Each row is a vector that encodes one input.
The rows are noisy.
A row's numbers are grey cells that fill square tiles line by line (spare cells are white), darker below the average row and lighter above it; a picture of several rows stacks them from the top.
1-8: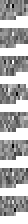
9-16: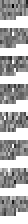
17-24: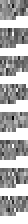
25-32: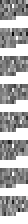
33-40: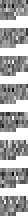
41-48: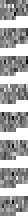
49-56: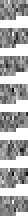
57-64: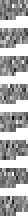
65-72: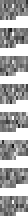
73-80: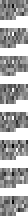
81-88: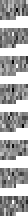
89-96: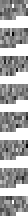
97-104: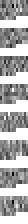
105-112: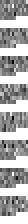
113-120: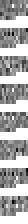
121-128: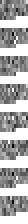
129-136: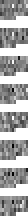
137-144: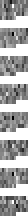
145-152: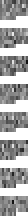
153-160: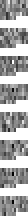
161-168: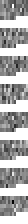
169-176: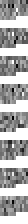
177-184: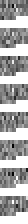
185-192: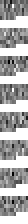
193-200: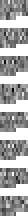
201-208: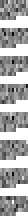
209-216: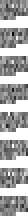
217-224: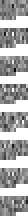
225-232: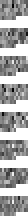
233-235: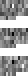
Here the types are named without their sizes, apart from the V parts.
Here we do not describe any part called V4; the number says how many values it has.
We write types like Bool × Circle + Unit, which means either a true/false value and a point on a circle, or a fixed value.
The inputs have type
(Bool × Bool × Bool × Bool + Line) × Line × Tree × V4.
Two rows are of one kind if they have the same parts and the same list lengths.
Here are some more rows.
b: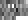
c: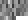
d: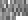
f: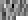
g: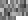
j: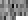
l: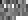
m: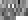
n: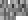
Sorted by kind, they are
b, d, f, g, l, m, n
c, j

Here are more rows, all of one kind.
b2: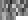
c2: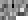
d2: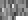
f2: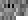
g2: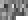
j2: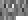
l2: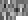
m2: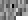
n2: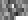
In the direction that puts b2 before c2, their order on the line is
b2, l2, f2, j2, d2, g2, n2, c2, m2.
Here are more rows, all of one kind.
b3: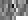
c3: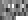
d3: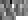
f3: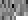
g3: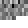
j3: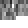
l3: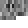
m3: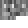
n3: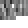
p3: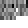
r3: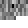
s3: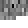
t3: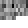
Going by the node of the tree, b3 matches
c3 and p3.
